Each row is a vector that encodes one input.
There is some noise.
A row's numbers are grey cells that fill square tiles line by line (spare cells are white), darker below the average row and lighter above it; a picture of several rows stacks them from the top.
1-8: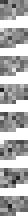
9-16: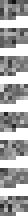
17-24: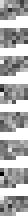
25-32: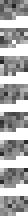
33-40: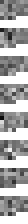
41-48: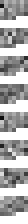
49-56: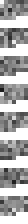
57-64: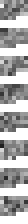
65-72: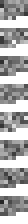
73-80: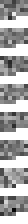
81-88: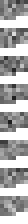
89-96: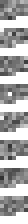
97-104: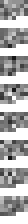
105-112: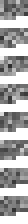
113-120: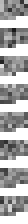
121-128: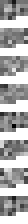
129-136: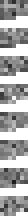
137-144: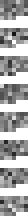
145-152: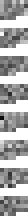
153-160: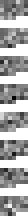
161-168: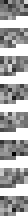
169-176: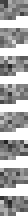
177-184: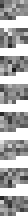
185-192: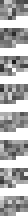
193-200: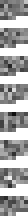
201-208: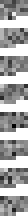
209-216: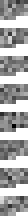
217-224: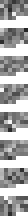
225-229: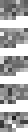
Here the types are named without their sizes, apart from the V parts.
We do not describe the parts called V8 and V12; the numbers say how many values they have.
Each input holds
a value of V12, together with either a label, or a true/false value and a value of V8.
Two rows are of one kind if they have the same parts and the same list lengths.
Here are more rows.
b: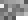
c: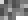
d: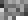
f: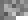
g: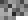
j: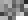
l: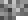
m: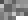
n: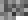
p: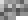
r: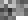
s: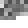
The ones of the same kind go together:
b, c, j, m, p, r, s
d, f, g, l, n

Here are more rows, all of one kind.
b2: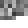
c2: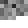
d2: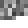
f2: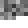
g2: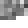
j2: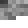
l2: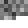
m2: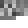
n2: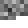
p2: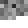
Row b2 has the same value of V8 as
c2, f2, n2 and p2.
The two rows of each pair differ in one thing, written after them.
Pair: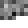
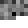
the true/false value
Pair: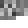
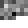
the value of V12
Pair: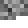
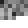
the value of V12
